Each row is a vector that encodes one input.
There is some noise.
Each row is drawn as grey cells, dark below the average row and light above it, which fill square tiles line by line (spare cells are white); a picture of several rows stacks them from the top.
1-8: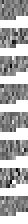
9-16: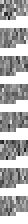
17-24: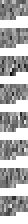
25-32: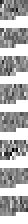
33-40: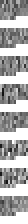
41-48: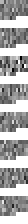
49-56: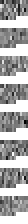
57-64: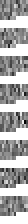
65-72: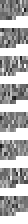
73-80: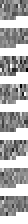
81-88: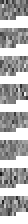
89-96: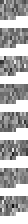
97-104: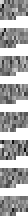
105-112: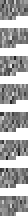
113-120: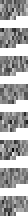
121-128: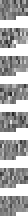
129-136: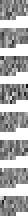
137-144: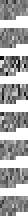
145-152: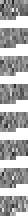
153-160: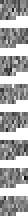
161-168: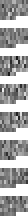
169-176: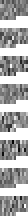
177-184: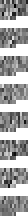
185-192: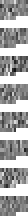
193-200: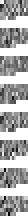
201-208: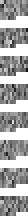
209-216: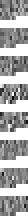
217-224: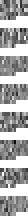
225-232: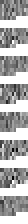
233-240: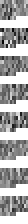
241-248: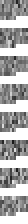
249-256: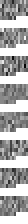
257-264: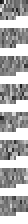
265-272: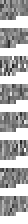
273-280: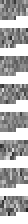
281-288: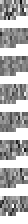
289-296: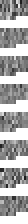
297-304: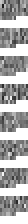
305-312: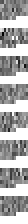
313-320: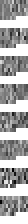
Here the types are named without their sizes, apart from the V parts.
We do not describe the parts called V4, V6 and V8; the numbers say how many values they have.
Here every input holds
either a point on each of two circles and a value of V6, or a node of a tree, a value of V4 and a value of V8.
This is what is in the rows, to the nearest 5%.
About 50% of them hold a point on each of two circles and a value of V6. The rest hold a node of a tree, a value of V4 and a value of V8.
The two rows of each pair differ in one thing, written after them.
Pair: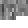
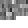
the place on one of the two circles
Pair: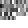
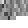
the value of V6
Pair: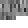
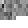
the value of V6
